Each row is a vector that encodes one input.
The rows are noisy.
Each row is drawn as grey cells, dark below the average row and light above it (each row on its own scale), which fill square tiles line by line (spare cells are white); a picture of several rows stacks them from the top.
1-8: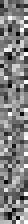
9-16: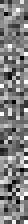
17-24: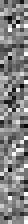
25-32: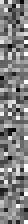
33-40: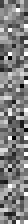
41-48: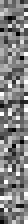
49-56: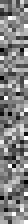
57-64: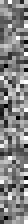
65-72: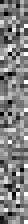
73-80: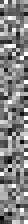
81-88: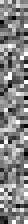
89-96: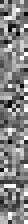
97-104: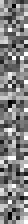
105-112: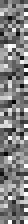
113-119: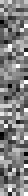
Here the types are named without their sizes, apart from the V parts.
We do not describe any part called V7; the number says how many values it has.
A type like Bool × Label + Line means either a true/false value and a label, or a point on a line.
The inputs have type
Bool × V7 + Line.
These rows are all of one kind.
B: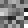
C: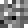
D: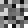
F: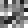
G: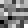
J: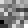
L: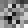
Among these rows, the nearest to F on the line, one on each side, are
B and C.
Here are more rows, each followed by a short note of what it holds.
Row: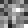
a true/false value and a value of V7
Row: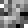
a true/false value and a value of V7
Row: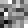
a point on a line
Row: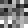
a true/false value and a value of V7
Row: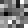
a true/false value and a value of V7
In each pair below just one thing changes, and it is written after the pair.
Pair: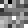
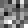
the value of V7
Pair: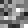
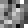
the value of V7
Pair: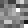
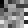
the true/false value
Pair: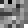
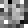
the true/false value
